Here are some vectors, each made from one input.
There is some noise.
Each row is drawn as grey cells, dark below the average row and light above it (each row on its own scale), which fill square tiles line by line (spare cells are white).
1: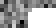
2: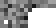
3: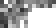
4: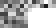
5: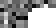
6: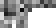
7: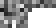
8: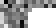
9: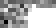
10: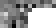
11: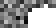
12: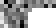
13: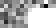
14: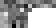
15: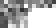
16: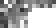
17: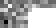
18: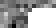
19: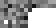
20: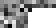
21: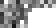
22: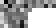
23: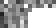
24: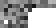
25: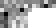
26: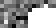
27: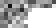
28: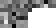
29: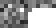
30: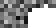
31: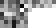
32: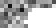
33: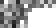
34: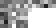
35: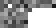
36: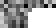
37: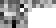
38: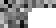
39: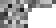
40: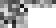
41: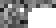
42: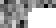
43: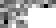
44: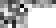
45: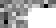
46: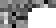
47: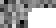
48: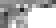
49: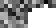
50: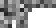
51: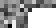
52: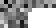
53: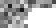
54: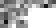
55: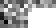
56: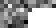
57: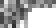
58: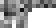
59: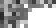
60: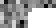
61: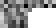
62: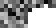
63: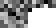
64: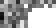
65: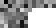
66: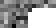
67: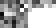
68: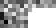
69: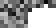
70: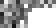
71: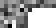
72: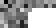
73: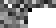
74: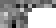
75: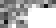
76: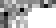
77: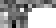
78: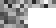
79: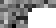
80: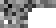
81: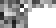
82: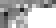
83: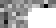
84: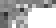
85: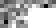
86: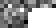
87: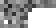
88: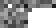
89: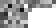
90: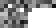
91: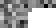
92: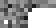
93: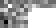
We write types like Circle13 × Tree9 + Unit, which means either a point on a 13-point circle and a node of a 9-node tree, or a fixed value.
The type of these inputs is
Bool × Bool × Bool × Bool × Circle5.
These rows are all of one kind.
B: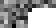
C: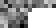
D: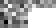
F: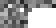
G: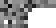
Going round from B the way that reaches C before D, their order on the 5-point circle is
B, F, G, C, D.
